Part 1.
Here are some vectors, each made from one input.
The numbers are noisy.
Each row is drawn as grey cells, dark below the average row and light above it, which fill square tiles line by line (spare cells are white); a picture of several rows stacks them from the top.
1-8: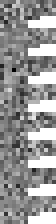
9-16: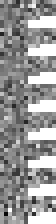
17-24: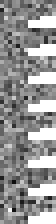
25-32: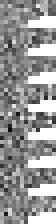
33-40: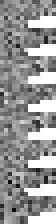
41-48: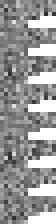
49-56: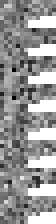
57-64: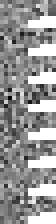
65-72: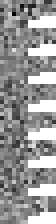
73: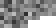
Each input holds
a node of a 13-node tree.
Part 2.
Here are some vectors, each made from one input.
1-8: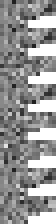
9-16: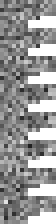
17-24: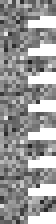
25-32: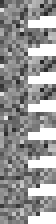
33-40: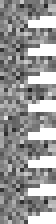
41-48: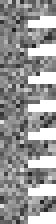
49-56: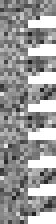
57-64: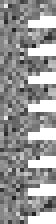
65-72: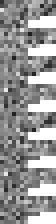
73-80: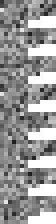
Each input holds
a point on a 7-point line.
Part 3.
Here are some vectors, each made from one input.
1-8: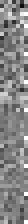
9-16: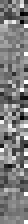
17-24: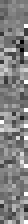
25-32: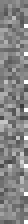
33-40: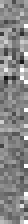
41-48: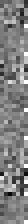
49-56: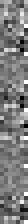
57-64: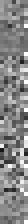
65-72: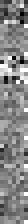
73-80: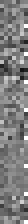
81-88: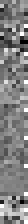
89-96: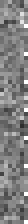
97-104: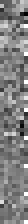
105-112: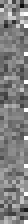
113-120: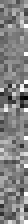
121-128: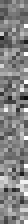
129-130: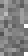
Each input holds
either a point on a 9-point circle, or a fixed value.
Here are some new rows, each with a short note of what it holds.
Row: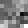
a fixed value
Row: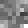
a fixed value
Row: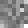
a fixed value
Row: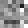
a fixed value
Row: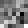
a fixed value
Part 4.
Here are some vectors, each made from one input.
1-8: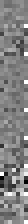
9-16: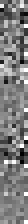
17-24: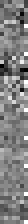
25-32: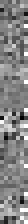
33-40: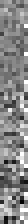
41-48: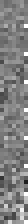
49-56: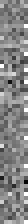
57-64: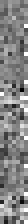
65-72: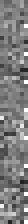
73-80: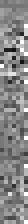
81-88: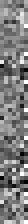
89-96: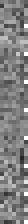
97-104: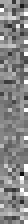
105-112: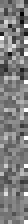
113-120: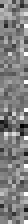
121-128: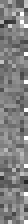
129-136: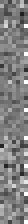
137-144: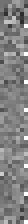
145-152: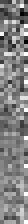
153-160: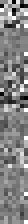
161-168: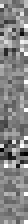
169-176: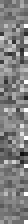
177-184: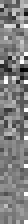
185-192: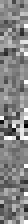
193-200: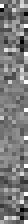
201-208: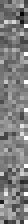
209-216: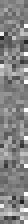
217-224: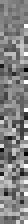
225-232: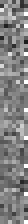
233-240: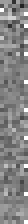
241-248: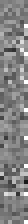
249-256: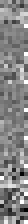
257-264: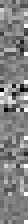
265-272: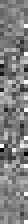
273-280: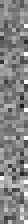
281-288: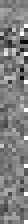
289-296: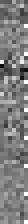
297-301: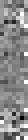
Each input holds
either a point on a 9-point circle, or a fixed value.
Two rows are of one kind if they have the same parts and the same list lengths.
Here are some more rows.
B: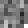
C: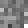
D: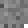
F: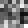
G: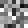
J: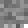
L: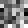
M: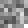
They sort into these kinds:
B, C, D, F, J, L, M
G

